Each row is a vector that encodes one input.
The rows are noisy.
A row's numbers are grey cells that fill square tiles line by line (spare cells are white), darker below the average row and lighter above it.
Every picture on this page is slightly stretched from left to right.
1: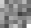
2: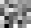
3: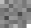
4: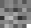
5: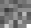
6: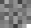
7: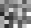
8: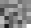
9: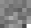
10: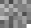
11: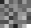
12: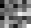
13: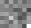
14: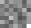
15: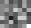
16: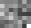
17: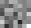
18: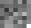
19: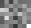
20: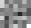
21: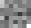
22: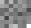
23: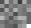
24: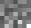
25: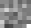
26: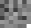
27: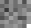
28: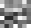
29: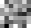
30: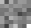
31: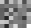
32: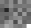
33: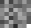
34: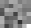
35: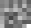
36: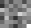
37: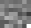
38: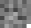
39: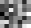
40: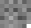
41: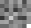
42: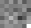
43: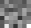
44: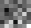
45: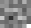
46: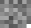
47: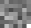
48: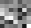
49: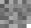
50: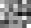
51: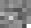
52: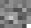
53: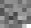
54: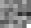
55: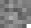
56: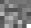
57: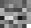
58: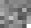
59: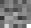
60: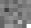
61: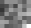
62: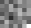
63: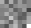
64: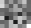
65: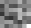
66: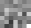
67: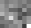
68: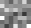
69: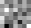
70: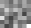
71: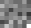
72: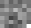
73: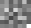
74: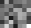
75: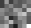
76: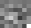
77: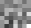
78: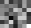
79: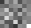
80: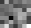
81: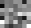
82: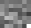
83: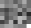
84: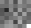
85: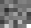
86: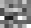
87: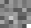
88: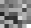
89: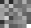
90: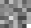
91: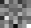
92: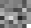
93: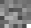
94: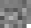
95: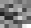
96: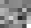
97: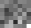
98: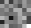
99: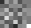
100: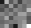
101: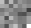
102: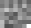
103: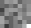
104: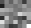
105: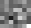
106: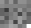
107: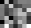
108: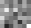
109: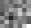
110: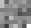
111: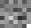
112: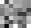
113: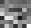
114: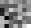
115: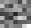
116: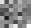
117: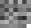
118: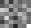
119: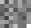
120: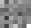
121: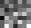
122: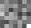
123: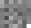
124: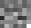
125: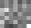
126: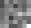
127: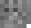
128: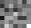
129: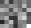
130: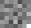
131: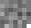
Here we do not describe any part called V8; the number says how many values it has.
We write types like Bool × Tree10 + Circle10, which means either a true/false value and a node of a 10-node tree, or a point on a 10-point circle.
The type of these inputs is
Label9 × V8 + Tree10.
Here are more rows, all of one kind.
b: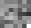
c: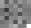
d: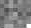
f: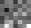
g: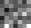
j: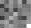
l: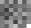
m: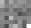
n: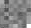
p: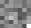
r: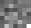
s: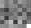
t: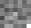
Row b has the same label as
d, j, p and t.
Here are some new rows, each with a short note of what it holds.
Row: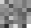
one of 9 labels and a value of V8
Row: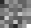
a node of a 10-node tree
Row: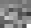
one of 9 labels and a value of V8
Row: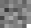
one of 9 labels and a value of V8
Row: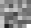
a node of a 10-node tree
